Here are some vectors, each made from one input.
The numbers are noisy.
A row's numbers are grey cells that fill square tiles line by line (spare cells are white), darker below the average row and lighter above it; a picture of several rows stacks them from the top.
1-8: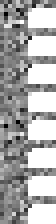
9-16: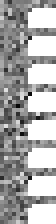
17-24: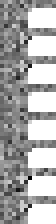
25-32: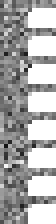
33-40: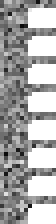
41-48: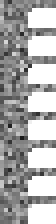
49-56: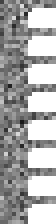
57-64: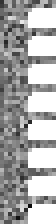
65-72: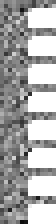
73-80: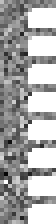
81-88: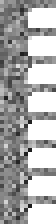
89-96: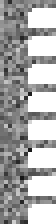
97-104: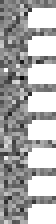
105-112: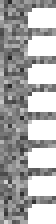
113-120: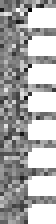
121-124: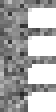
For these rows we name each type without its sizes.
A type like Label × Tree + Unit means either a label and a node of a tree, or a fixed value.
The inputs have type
Line.
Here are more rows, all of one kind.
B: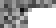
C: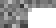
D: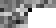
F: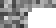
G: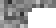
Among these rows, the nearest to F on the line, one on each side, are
C and D.
